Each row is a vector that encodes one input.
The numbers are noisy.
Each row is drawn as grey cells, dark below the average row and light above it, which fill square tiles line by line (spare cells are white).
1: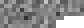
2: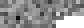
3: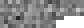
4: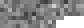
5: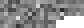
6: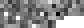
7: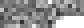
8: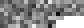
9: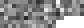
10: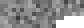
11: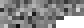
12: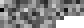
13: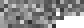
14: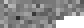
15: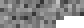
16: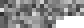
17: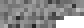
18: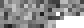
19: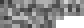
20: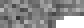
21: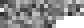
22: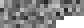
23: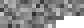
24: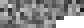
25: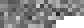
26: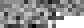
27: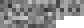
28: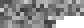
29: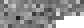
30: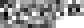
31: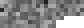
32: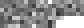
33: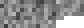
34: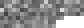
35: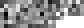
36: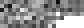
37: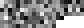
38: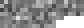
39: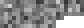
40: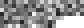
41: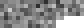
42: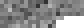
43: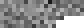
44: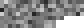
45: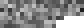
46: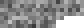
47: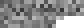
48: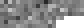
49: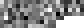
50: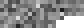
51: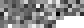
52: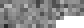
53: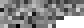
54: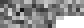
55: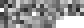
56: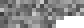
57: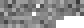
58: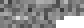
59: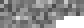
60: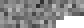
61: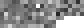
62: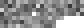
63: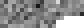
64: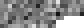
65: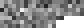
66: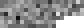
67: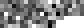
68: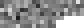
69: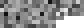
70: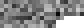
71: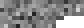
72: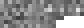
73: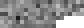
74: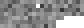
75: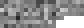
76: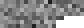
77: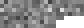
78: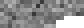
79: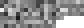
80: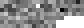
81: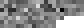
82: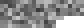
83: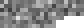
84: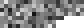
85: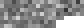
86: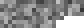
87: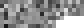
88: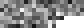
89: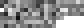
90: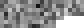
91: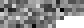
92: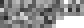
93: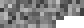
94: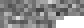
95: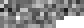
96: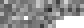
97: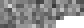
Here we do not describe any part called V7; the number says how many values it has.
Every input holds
a point on a 6-point line, together with either a point on a 6-point line, or a value of V7.
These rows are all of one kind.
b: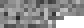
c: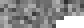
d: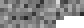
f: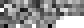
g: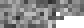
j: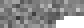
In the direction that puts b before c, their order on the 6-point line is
g, b, d, c, f, j.
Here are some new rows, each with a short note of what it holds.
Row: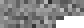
a point on a 6-point line and a value of V7
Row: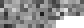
a point on a 6-point line and a value of V7
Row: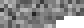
a point on a 6-point line and a value of V7
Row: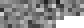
a point on a 6-point line and a value of V7
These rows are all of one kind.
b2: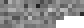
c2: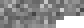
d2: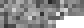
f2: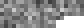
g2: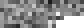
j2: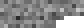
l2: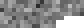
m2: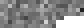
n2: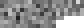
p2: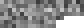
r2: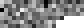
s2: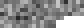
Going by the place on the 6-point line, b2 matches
d2, f2, p2 and r2.
